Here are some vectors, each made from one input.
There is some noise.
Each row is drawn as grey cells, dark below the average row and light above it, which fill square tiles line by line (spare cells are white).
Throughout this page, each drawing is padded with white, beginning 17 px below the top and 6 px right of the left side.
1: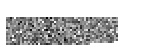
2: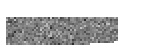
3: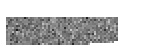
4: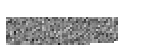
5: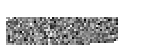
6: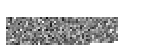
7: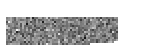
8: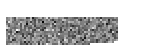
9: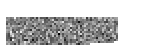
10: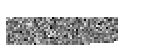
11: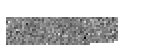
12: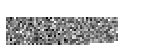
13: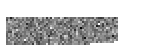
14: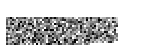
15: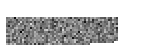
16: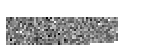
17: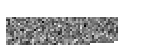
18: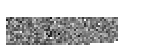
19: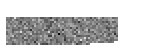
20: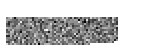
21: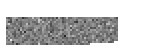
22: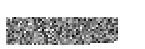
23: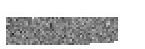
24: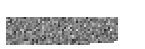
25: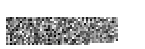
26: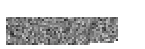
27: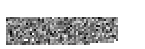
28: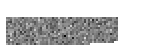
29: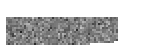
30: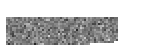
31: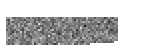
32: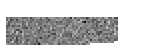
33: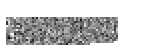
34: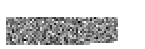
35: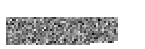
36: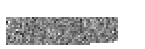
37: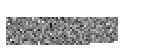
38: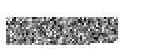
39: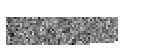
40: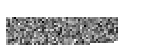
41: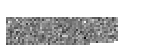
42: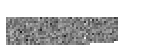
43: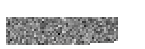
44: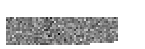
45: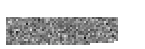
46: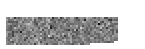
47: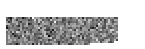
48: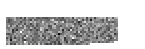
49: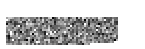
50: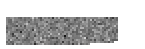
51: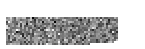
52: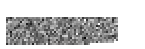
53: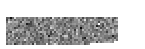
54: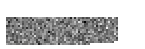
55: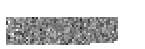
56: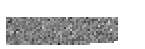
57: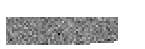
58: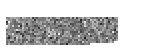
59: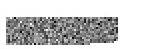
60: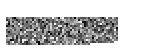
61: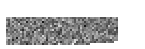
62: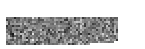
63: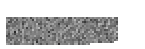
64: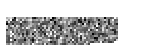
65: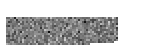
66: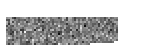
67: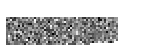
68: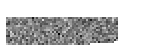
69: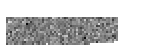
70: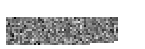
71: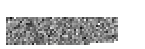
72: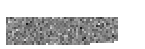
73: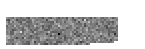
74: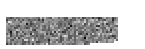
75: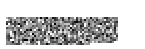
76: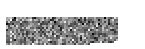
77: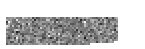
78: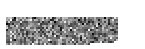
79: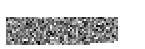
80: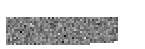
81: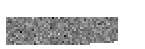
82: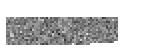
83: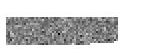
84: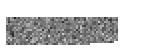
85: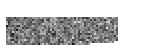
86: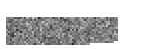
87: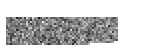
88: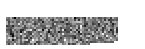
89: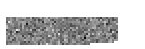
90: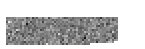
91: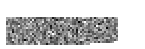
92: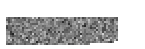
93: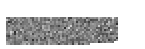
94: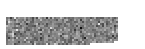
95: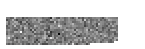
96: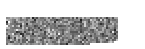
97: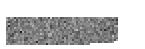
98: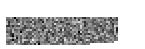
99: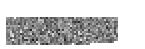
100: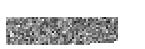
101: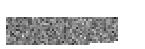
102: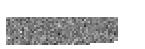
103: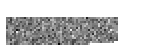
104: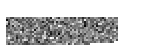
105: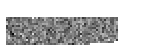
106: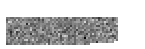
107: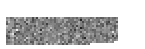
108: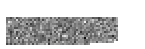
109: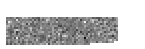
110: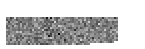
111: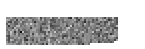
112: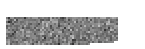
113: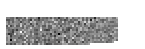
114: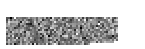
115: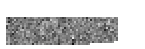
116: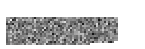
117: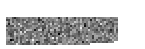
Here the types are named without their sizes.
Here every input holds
a list of points on a line.
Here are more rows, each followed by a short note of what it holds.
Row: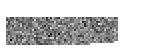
a list of two items
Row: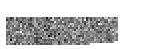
a list of two items
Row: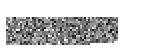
a list of one item
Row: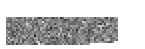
a list of three items
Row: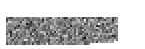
a list of one item
